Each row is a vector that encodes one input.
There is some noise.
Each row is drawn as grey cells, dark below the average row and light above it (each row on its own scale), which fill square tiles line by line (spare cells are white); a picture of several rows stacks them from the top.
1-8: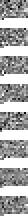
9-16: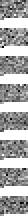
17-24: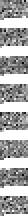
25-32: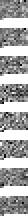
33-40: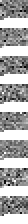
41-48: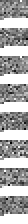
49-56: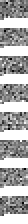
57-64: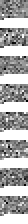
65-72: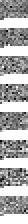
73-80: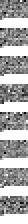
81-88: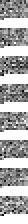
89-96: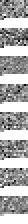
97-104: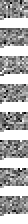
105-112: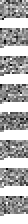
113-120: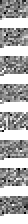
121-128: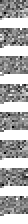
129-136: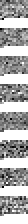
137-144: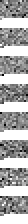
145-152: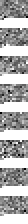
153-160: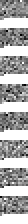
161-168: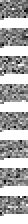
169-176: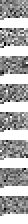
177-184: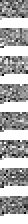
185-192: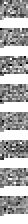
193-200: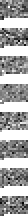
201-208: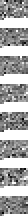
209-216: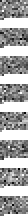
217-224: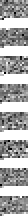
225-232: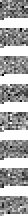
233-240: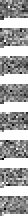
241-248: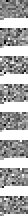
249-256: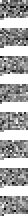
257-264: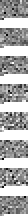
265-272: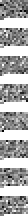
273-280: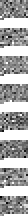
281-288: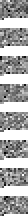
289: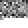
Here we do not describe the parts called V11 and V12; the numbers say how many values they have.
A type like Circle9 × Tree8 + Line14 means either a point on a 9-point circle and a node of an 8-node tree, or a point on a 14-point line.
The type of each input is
Bool × Circle10 × (Line8 + V11) + V12.
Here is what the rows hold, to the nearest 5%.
About 80% of them hold a point on a 10-point circle and a true/false value, together with either a point on an 8-point line, or a value of V11. The rest hold a value of V12.
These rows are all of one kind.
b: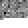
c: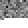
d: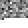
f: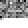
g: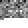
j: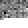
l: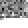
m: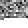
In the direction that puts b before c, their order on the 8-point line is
l, b, j, f, g, d, m, c.
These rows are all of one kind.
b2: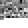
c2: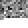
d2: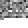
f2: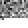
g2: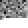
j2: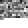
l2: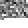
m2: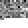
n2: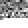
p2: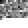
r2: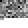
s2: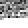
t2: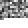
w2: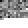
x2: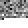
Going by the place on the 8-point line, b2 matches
j2, p2, t2 and w2.
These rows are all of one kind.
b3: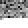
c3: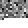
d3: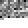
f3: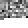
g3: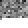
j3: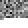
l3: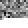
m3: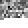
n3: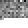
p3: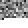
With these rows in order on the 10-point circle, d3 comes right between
g3 and m3.
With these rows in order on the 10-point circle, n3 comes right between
c3 and f3.
